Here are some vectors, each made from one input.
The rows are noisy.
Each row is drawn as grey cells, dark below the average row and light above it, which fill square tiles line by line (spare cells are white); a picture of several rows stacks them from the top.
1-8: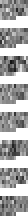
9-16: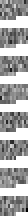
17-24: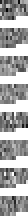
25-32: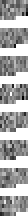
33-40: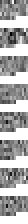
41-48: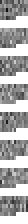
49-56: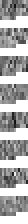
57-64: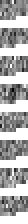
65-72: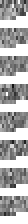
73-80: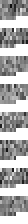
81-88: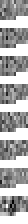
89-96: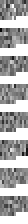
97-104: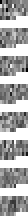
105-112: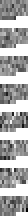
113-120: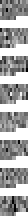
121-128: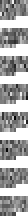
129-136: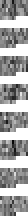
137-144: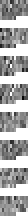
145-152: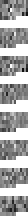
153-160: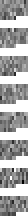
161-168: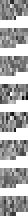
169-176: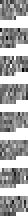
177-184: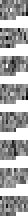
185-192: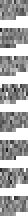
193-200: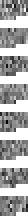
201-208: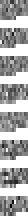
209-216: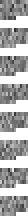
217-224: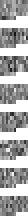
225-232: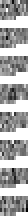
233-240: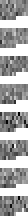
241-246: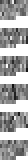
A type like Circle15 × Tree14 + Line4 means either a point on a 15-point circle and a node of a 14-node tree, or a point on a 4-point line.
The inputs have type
Label9 × (Line7 + List2(Line5)).
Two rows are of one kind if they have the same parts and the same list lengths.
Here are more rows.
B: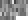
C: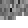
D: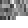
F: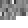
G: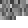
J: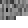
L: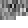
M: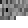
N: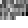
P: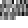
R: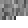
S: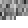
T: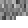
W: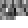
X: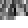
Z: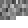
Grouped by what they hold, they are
B, F
C, G, J, M, Z
D, R, S, T
L, N, P, W, X

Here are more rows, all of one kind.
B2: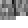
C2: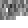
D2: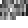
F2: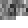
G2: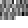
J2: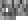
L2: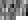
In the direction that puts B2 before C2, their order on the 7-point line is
J2, B2, C2, F2, L2, D2, G2.
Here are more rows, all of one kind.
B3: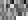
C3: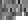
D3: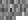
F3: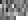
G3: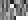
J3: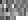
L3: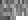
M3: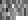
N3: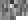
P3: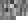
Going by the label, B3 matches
F3, J3 and M3.
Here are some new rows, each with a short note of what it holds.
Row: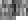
one of 9 labels and a point on a 7-point line
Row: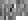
one of 9 labels, together with a list of two items
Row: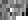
one of 9 labels and a point on a 7-point line
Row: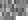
one of 9 labels, together with the empty list
